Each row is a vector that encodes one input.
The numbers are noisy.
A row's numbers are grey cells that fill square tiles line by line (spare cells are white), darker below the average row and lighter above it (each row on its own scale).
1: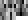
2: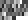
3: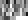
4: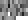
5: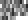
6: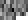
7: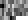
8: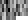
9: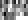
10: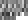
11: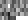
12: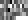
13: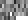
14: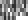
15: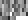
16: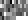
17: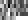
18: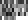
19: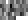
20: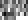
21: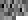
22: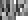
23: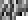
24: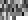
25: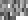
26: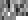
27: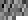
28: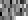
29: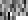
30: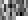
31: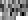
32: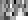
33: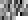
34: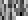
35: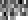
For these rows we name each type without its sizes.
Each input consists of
a point on a line, together with either a fixed value, or three true/false values.
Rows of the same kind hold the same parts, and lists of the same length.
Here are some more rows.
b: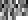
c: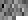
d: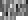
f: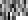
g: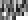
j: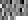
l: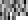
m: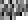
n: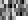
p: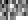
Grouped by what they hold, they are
b, c, d, g, j, m, n, p
f, l

